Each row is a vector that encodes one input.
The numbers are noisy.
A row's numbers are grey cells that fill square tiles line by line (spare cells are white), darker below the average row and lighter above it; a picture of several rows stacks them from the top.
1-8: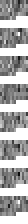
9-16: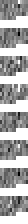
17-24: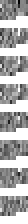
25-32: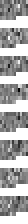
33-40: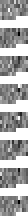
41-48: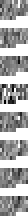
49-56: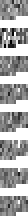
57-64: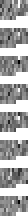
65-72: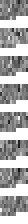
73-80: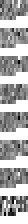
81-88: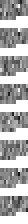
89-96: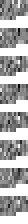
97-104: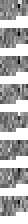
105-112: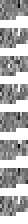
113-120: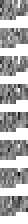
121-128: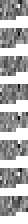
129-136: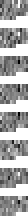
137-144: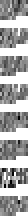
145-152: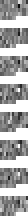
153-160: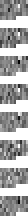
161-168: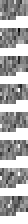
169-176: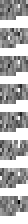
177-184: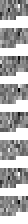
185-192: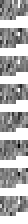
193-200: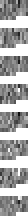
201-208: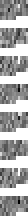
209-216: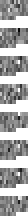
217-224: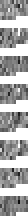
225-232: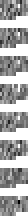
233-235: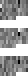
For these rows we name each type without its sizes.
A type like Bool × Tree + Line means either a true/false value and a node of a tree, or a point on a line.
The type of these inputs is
List(Circle).
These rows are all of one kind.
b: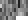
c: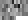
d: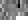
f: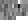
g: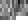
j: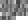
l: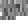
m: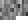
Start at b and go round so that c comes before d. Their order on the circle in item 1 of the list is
b, g, j, l, c, f, m, d.
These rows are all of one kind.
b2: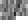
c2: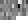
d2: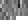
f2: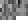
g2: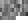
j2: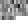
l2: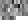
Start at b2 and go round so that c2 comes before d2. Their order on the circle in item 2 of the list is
b2, f2, l2, j2, c2, d2, g2.
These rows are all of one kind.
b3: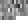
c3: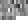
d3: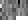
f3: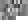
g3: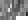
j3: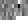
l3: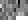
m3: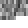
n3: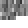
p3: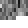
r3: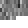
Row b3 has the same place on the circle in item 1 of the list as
c3 and f3.
